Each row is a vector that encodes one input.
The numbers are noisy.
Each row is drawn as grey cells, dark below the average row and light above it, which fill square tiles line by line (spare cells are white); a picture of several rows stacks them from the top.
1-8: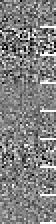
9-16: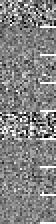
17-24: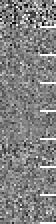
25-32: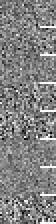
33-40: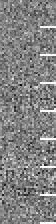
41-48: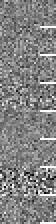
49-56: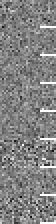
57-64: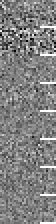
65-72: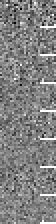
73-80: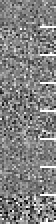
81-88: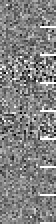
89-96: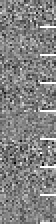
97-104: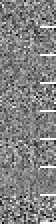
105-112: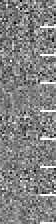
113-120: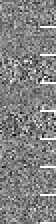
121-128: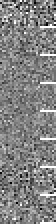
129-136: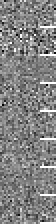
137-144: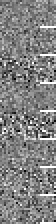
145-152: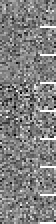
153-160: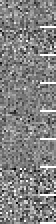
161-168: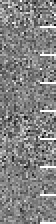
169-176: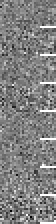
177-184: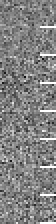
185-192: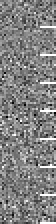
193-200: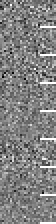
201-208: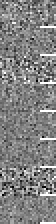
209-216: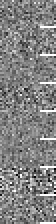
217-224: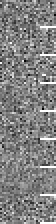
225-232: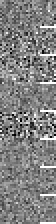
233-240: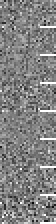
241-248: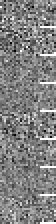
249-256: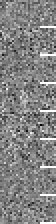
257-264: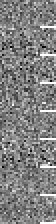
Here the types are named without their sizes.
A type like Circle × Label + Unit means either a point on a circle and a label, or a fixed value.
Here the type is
Circle × Tree × Tree.
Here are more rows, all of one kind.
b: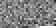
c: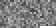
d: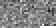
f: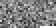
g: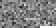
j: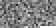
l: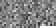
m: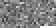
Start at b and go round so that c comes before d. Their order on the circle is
b, f, m, j, c, l, d, g.
